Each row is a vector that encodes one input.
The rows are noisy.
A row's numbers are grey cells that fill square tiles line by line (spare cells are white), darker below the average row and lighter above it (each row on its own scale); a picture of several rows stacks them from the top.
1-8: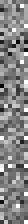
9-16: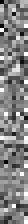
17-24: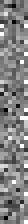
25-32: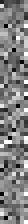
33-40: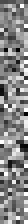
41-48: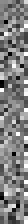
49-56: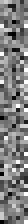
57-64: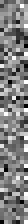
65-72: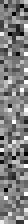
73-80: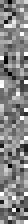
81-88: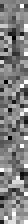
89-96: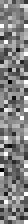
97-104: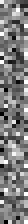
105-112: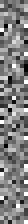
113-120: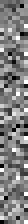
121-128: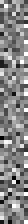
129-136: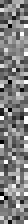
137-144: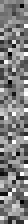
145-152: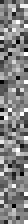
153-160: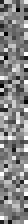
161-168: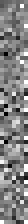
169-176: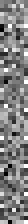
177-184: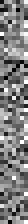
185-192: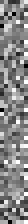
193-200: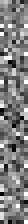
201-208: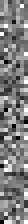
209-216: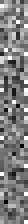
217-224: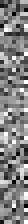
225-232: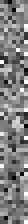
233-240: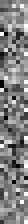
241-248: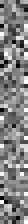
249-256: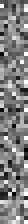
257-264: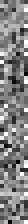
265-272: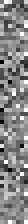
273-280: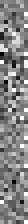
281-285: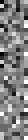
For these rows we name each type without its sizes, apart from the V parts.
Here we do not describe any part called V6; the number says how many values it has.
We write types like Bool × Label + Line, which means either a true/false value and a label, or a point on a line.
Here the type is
Bool × V6 + List(Line).
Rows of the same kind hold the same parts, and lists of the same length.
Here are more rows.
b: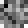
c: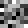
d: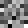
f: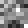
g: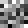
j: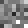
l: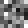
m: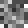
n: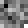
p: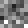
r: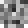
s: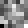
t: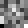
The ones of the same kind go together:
b, n
c, d, g
f, s, t
j, r
l, m, p

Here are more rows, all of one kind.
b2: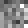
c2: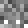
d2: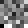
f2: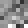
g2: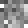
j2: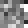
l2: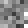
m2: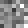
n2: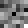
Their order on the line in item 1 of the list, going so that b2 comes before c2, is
g2, m2, b2, j2, c2, f2, l2, d2, n2.
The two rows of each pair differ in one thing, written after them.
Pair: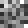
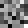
the value of V6
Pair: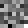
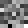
the true/false value
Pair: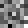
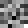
the true/false value
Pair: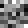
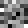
the true/false value
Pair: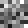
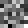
the value of V6
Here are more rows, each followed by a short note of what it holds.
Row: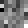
a list of two items
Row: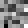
a list of two items
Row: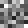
a true/false value and a value of V6
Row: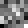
a list of one item
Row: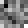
the empty list
